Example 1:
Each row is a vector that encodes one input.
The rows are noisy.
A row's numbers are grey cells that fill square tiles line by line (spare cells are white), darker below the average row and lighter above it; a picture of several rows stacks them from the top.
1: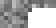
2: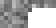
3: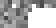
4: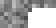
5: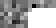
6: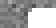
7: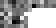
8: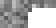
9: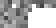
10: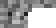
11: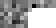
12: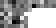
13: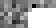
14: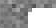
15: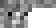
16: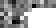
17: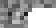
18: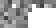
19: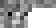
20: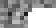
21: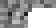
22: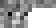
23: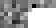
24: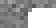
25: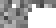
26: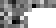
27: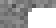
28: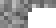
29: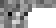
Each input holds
a node of a 7-node tree.
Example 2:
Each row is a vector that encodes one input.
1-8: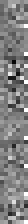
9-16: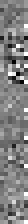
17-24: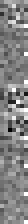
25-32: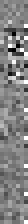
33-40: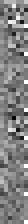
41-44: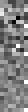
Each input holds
either a fixed value, or three true/false values.
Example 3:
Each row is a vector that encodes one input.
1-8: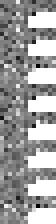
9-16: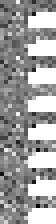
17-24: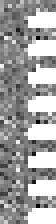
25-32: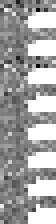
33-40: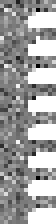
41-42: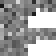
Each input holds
a point on a 9-point line.
